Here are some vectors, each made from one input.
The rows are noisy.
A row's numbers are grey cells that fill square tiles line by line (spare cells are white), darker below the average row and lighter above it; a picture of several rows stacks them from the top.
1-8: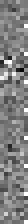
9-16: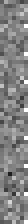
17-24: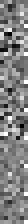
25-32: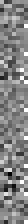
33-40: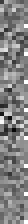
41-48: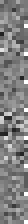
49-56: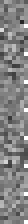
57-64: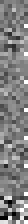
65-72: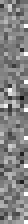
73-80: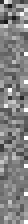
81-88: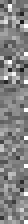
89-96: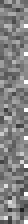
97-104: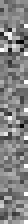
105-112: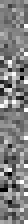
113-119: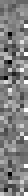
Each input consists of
a point on a 9-point circle and a node of a 14-node tree.
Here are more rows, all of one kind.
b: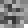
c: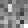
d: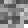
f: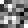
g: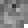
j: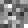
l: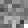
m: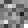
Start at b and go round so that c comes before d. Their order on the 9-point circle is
b, c, d, g, l, f, j, m.
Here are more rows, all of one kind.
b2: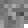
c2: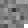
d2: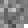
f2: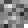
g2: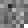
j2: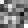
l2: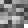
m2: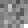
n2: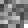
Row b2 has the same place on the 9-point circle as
d2 and m2.
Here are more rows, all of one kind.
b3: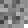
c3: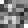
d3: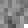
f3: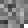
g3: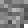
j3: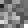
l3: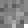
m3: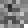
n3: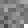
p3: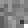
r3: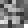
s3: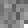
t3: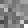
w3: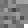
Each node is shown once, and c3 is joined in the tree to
p3.
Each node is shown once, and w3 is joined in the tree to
j3 and m3.
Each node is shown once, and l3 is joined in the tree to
b3 and p3.
